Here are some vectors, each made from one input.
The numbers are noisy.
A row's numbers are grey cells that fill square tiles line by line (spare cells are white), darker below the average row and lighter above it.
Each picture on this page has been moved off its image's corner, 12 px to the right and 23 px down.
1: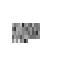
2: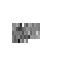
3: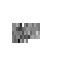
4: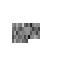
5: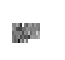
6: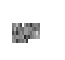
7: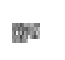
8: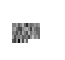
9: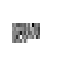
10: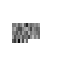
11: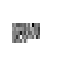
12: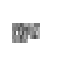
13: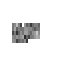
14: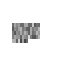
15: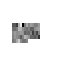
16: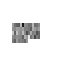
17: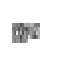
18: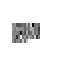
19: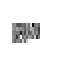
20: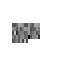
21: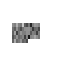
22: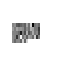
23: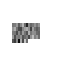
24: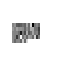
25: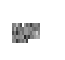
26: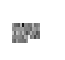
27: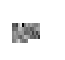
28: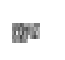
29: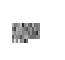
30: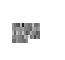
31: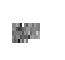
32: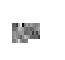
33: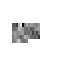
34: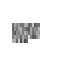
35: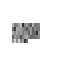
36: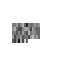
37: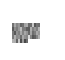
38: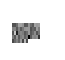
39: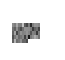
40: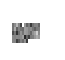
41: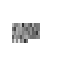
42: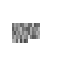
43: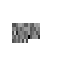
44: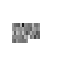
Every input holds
either a point on a 5-point circle and a true/false value, or a fixed value.
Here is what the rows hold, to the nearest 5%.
About 85% of them hold a point on a 5-point circle and a true/false value. The rest hold a fixed value.
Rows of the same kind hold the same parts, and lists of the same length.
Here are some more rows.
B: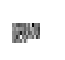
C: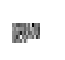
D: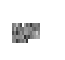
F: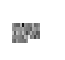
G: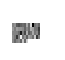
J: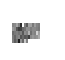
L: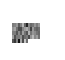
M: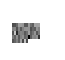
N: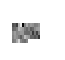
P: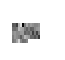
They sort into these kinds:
B, C, G
D, F, J, L, M, N, P

